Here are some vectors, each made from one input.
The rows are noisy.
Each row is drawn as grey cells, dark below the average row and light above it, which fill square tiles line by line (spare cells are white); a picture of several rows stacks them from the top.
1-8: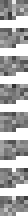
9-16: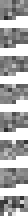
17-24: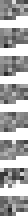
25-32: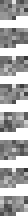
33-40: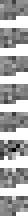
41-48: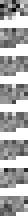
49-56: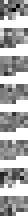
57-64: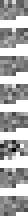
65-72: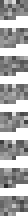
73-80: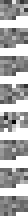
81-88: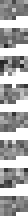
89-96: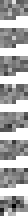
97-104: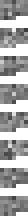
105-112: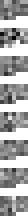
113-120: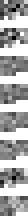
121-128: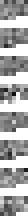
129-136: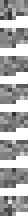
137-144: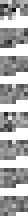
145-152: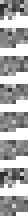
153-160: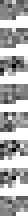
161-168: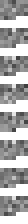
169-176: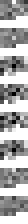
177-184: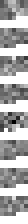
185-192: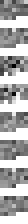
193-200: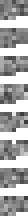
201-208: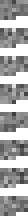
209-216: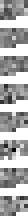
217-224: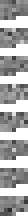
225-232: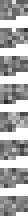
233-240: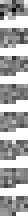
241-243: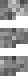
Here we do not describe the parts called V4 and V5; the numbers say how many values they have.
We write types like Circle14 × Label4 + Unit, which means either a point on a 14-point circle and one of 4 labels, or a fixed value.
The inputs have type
Bool × (Tree11 + V4) + V5.
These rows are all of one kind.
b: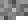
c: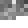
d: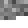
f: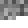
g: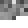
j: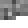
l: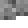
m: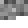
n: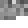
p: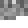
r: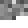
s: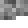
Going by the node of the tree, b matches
n, p and s.
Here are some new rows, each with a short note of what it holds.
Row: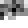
a value of V5
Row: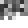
a value of V5
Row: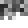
a value of V5
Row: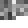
a true/false value and a value of V4
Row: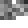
a true/false value and a value of V4
